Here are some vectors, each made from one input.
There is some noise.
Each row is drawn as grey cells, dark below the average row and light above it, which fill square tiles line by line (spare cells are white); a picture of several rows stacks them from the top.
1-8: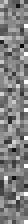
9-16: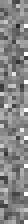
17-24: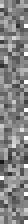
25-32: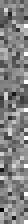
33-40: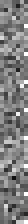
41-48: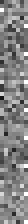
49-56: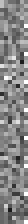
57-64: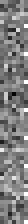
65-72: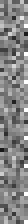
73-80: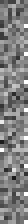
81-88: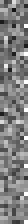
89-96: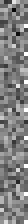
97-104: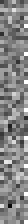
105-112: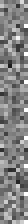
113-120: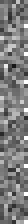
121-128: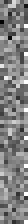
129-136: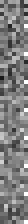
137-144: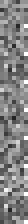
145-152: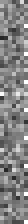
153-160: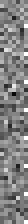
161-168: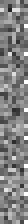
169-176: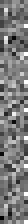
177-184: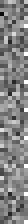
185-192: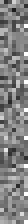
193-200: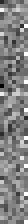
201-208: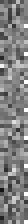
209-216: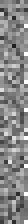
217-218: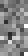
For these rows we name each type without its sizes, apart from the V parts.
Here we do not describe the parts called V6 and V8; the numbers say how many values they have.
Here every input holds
either two labels, or a true/false value and a value of V8, or a value of V6.
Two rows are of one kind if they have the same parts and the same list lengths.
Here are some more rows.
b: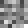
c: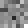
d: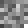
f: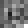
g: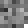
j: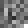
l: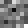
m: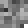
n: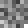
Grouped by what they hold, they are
b, d
c, g, m, n
f, j, l

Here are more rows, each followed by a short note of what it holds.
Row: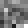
a value of V6
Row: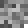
two labels
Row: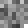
a true/false value and a value of V8
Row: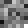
a value of V6
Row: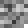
two labels
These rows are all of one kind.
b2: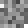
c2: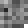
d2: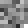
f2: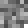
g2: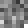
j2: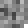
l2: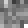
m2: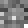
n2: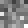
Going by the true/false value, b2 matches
d2 and j2.
